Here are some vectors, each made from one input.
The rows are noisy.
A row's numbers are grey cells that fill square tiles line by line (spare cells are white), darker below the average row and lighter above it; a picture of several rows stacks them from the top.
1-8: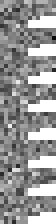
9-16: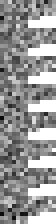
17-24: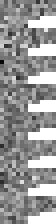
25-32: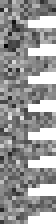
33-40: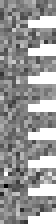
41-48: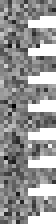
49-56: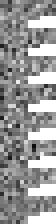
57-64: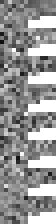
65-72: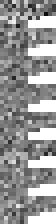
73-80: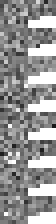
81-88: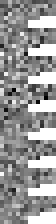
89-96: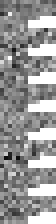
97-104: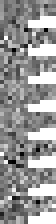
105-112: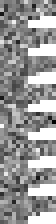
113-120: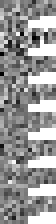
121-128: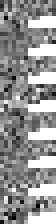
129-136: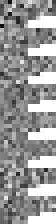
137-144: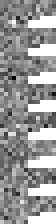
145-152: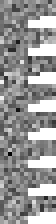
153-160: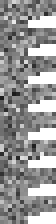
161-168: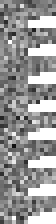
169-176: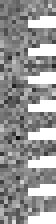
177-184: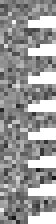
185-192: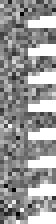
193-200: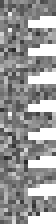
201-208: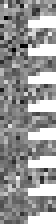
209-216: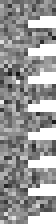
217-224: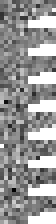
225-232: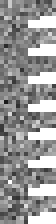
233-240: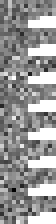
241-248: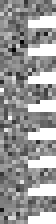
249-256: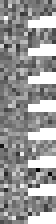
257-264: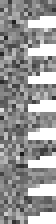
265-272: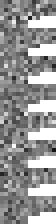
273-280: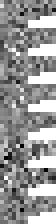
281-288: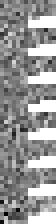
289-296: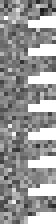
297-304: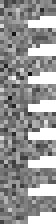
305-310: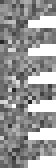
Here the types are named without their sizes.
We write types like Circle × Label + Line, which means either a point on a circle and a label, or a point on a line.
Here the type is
Circle × (Circle + Unit) × Line.
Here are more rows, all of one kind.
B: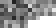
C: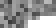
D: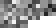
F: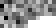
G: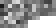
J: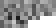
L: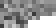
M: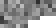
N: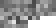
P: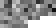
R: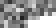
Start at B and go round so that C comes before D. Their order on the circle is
B, N, F, R, L, J, C, P, G, D, M.
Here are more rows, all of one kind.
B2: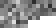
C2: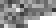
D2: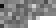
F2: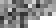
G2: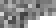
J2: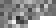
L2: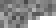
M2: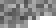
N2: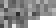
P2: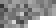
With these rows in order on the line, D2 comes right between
L2 and N2.
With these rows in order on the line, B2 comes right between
J2 and P2.
